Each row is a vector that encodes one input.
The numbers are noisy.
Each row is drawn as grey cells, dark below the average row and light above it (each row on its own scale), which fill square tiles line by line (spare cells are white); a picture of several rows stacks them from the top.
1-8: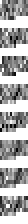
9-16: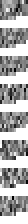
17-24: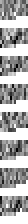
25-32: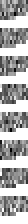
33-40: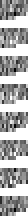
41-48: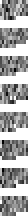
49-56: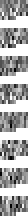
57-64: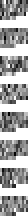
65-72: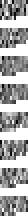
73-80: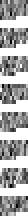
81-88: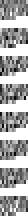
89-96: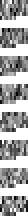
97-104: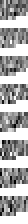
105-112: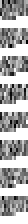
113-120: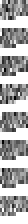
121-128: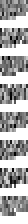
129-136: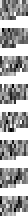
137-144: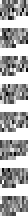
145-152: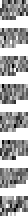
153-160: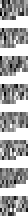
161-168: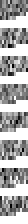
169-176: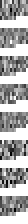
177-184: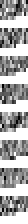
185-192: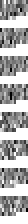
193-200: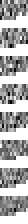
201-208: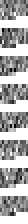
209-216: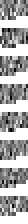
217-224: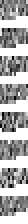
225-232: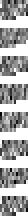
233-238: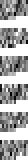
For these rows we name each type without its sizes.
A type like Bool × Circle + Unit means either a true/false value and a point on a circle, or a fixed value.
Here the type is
Circle + Line.
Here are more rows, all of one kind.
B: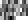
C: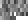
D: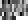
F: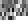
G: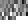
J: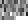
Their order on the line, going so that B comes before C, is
J, G, F, B, C, D.
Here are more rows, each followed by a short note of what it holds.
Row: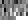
a point on a line
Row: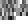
a point on a line
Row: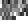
a point on a line
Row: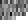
a point on a circle
